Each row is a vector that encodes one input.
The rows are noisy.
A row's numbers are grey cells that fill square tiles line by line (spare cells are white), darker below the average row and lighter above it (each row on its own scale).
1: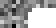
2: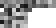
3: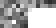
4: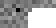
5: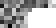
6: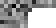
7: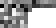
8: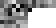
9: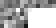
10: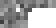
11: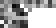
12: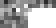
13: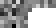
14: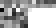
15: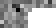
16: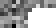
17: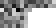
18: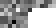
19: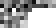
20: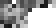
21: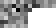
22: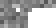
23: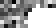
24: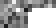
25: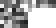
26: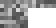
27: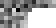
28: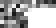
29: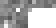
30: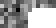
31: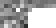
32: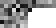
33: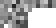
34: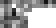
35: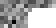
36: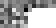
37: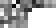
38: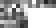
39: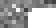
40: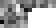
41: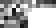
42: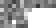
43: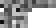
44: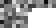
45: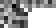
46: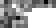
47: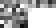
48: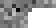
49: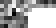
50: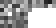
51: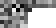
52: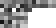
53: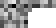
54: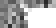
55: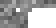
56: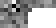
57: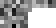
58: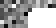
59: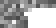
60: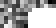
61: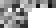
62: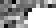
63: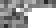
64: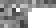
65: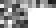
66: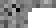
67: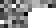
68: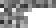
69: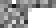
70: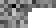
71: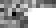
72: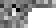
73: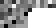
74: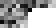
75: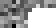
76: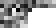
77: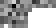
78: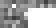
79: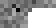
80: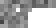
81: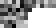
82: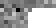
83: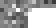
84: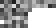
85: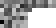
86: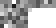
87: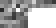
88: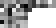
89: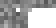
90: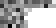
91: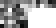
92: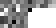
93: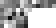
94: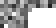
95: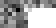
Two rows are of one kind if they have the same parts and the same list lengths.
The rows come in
3 kinds.
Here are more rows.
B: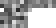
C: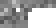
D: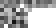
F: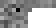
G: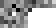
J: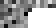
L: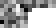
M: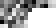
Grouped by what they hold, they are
B, C, F, L
D, G, M
J

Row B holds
a point on each of two 5-point lines and three true/false values.
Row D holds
a point on each of two 5-point lines.
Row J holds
a point on a 4-point line.
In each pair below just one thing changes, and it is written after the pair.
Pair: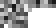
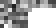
one of the three true/false values
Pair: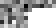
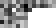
one of the three true/false values
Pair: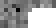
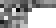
the place on one of the two 5-point lines
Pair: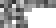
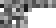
the place on one of the two 5-point lines
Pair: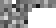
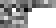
one of the three true/false values
